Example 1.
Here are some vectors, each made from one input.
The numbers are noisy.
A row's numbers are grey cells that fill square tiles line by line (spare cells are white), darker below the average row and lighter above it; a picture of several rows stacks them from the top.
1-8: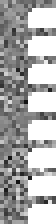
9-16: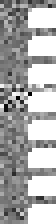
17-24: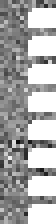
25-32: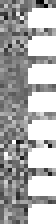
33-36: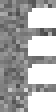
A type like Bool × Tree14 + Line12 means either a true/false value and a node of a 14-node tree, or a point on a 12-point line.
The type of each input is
Label8.
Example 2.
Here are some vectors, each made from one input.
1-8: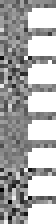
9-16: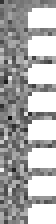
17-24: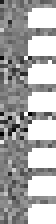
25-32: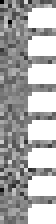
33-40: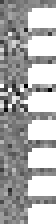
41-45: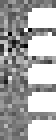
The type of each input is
Tree8 + Unit.
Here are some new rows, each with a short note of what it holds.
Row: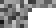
a fixed value
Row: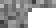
a fixed value
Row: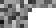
a fixed value
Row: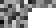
a fixed value
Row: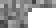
a fixed value
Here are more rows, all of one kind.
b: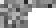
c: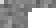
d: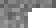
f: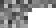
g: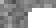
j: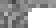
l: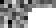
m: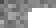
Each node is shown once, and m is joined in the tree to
l.
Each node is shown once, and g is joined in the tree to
c and j.
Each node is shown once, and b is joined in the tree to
c and l.
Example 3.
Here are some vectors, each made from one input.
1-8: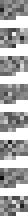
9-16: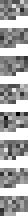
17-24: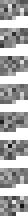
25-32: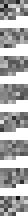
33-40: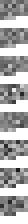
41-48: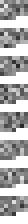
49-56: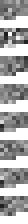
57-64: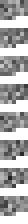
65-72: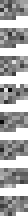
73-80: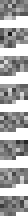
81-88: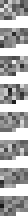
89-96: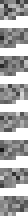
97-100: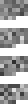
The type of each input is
Circle20.
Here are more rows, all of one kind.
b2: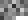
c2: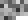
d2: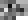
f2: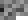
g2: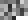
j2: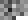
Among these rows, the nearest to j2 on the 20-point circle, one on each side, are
b2 and g2.
